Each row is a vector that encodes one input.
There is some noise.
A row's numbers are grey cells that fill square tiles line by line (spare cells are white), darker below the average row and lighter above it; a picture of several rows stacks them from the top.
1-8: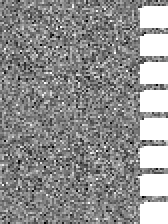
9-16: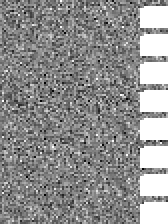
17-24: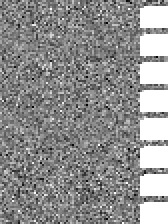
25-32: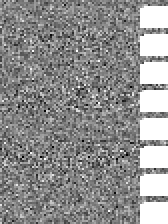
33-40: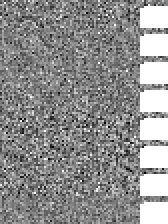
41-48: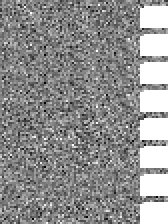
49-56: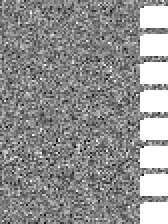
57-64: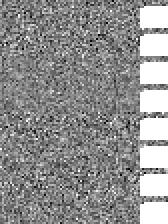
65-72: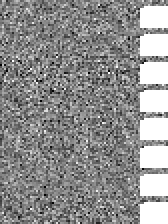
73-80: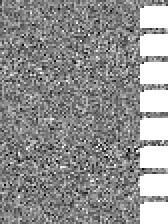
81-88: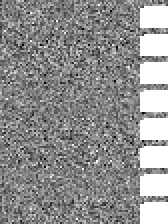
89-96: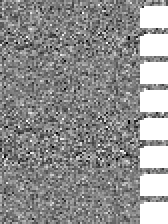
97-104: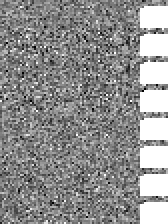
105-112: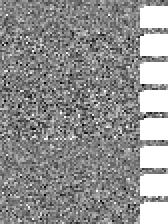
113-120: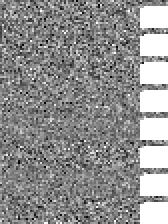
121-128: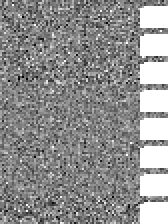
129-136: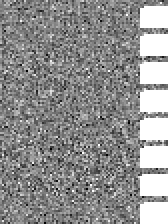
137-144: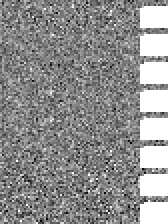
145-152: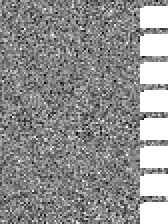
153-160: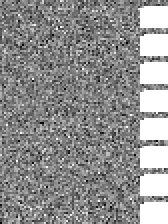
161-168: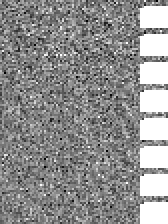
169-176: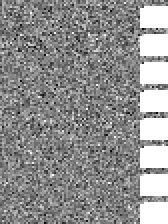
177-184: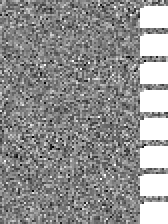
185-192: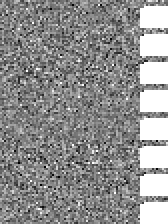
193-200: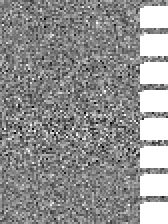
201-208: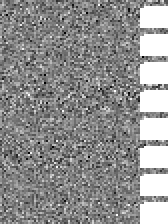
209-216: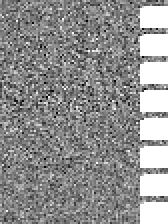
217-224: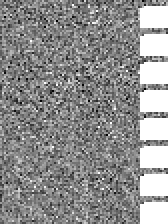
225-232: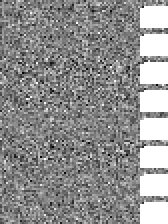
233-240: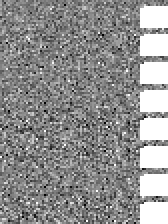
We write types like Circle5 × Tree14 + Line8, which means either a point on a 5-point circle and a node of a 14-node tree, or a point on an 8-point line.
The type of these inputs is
(Bool × Circle8 + Label8 × Label8 × Label8) × Line6.
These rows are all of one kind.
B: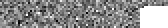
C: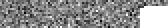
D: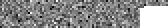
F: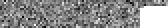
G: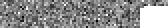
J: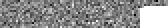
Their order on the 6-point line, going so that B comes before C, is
D, G, B, C, J, F.
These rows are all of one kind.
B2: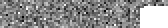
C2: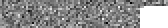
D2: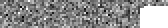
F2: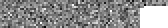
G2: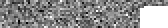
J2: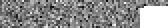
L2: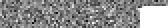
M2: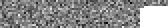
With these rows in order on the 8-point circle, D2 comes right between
B2 and C2.
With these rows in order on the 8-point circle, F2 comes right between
J2 and L2.
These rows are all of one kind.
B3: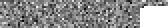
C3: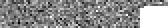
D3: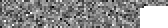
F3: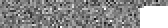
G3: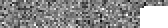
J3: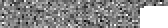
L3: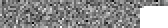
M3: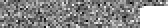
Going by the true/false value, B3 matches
G3 and J3.
